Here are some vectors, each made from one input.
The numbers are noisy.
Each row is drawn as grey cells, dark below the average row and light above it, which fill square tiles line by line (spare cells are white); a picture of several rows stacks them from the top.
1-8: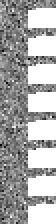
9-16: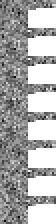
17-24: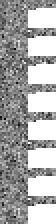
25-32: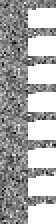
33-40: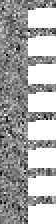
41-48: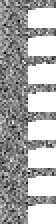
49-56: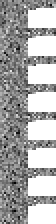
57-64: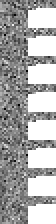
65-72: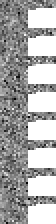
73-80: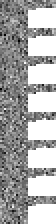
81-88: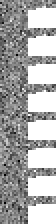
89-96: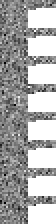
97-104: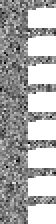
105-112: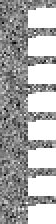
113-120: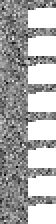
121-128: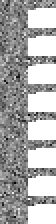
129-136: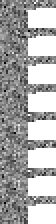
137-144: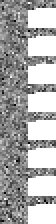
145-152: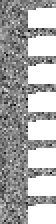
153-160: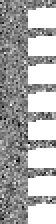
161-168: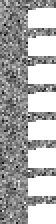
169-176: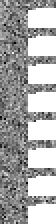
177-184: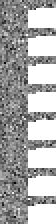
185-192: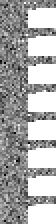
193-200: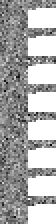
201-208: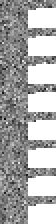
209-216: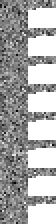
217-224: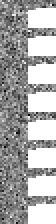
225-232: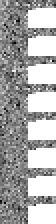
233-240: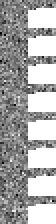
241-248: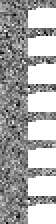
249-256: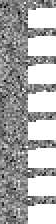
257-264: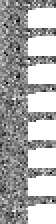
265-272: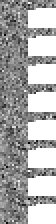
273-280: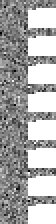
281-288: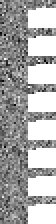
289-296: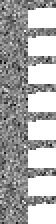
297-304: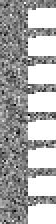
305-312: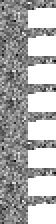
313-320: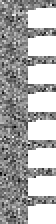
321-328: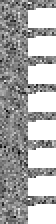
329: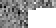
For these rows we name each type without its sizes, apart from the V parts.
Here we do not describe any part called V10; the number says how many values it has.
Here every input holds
either a point on a circle and a true/false value, or a fixed value, or two values of V10.
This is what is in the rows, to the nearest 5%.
About 45% of them hold a point on a circle and a true/false value. A few of them hold a fixed value. The rest hold two values of V10.
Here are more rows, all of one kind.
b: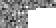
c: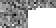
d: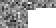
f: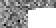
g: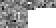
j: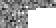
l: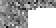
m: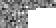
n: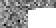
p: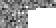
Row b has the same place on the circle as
j, l, m and p.
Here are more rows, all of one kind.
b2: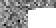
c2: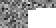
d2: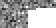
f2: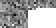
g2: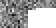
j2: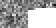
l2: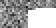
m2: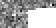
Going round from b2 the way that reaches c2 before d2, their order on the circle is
b2, l2, g2, c2, f2, d2, m2, j2.
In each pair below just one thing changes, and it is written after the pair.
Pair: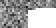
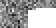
the place on the circle
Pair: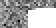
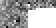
the place on the circle
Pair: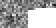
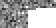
the place on the circle
